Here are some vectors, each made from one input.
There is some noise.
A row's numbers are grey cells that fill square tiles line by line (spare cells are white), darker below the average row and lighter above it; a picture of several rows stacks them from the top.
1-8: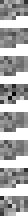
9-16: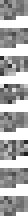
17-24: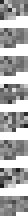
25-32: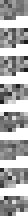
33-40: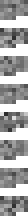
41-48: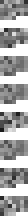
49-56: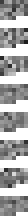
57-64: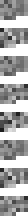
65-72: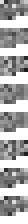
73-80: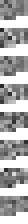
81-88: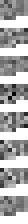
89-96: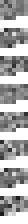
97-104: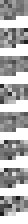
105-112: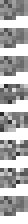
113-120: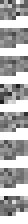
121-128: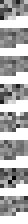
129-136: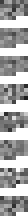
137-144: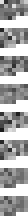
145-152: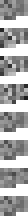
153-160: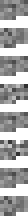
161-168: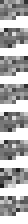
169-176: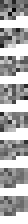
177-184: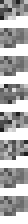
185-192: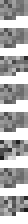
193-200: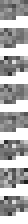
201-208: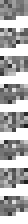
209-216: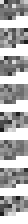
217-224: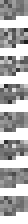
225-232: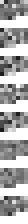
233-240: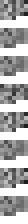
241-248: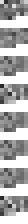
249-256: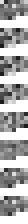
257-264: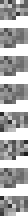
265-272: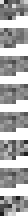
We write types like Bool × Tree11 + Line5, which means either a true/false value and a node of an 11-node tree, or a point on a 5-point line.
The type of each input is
Tree10.
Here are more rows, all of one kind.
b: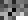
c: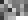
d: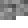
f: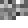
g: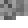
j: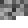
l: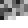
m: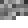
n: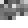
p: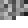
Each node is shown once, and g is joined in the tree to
d and n.
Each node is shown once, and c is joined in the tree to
l and m.
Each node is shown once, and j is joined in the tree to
b and d.
